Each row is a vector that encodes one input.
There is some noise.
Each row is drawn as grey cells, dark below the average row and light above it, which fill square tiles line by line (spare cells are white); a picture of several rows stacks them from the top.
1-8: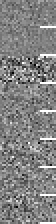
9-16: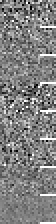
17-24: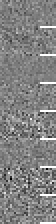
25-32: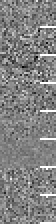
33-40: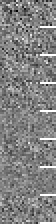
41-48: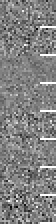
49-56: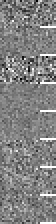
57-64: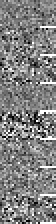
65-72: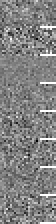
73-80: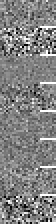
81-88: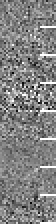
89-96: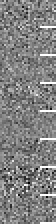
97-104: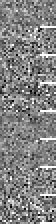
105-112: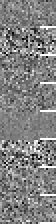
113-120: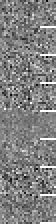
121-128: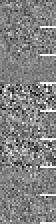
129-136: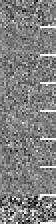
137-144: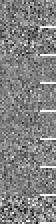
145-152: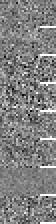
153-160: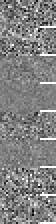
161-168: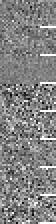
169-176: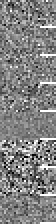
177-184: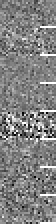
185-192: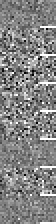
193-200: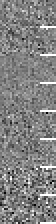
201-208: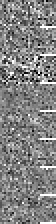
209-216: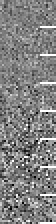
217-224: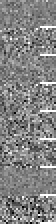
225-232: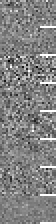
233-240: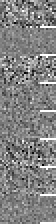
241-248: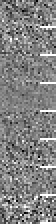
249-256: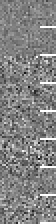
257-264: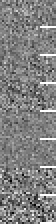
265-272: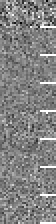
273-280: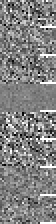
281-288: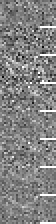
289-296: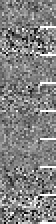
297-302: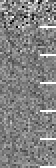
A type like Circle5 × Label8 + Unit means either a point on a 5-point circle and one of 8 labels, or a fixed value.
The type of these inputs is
Tree15 × Tree15 × Tree15 × (Tree15 + Unit) + Unit.
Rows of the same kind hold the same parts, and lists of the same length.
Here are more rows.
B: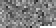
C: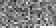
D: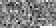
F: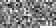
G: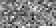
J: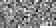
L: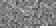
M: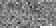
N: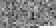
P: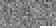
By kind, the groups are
B, D, F, J, L
C
G, M, N, P

